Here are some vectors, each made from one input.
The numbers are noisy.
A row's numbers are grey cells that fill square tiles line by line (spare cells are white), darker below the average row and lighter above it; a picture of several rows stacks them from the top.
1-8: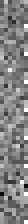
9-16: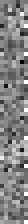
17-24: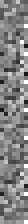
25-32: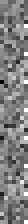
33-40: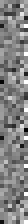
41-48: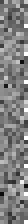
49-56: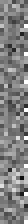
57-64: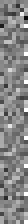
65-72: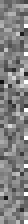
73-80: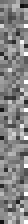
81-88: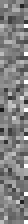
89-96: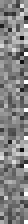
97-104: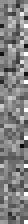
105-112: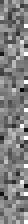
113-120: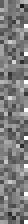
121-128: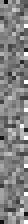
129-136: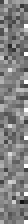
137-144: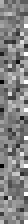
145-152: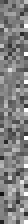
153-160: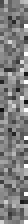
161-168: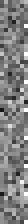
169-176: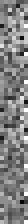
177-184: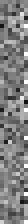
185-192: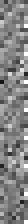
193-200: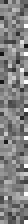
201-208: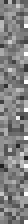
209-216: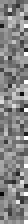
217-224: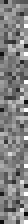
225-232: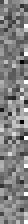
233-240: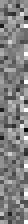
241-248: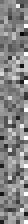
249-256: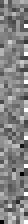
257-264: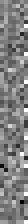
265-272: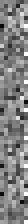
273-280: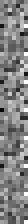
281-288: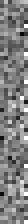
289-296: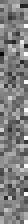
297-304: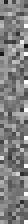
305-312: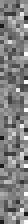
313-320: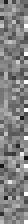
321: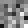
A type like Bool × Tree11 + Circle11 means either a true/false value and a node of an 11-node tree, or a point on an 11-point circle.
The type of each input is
Line8 + List2(Line11).
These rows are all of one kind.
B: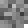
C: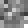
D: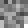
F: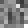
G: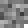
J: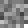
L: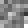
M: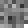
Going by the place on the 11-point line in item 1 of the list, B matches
G and J.
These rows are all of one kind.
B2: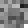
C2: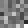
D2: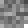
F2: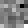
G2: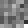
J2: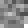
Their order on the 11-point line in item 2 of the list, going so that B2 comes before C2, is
F2, G2, D2, B2, J2, C2.
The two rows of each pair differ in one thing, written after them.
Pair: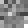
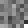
the place on the 11-point line in item 1 of the list
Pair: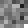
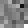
the place on the 11-point line in item 2 of the list
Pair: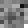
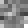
the place on the 11-point line in item 1 of the list
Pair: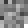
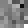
the place on the 11-point line in item 1 of the list
